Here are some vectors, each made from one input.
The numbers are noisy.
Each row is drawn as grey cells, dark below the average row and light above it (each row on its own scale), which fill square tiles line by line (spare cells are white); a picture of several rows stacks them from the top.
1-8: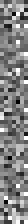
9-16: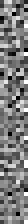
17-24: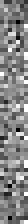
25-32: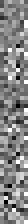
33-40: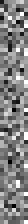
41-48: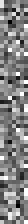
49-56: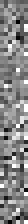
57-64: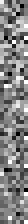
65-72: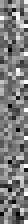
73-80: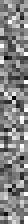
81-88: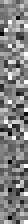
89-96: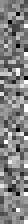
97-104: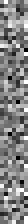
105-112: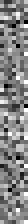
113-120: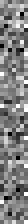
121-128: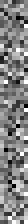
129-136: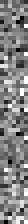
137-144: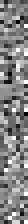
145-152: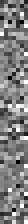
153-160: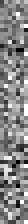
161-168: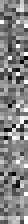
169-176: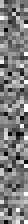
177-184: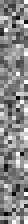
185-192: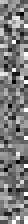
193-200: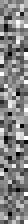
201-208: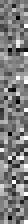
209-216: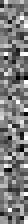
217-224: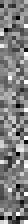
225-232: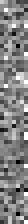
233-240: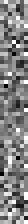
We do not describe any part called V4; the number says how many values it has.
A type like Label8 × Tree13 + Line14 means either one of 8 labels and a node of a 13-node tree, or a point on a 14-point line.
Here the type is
(Bool × Bool × Bool × Bool + Unit) × V4 + Tree10.
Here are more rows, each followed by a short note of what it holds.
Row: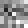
a value of V4
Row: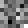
four true/false values and a value of V4
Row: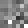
a node of a 10-node tree
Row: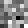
a node of a 10-node tree
